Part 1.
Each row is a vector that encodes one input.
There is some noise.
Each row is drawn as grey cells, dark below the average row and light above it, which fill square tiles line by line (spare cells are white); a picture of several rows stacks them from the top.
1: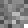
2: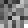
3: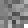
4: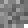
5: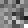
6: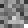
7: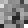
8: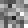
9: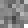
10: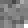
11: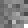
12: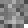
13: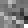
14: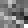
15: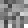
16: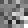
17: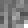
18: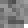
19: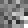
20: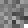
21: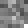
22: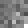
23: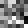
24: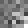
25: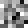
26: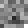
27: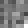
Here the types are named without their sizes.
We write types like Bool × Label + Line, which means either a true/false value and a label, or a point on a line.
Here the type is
Line.
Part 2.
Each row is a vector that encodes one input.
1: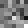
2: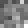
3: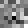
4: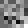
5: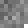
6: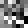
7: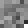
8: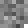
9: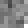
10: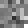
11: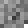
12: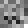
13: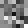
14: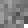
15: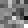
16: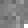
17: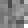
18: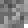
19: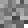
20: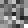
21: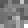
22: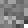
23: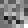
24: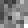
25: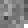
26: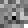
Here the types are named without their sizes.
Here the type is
Line.
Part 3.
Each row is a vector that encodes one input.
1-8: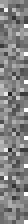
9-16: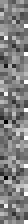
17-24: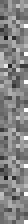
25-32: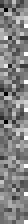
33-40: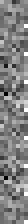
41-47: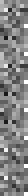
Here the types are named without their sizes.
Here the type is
Line.
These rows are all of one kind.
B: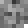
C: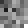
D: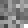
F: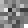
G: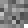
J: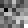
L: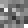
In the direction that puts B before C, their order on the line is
F, L, G, B, D, C, J.
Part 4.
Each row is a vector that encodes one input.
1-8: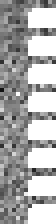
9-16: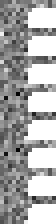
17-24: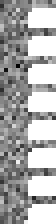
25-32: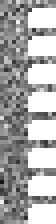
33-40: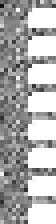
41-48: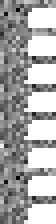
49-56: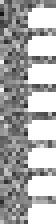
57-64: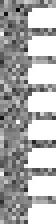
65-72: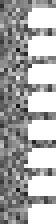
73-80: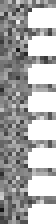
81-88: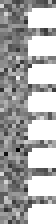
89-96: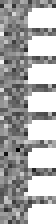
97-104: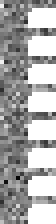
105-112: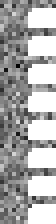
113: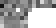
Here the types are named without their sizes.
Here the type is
Circle.
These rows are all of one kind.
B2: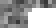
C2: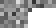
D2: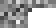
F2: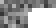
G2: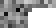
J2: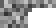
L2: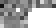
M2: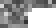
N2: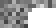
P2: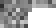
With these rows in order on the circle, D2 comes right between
C2 and G2.
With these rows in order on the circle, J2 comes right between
G2 and L2.
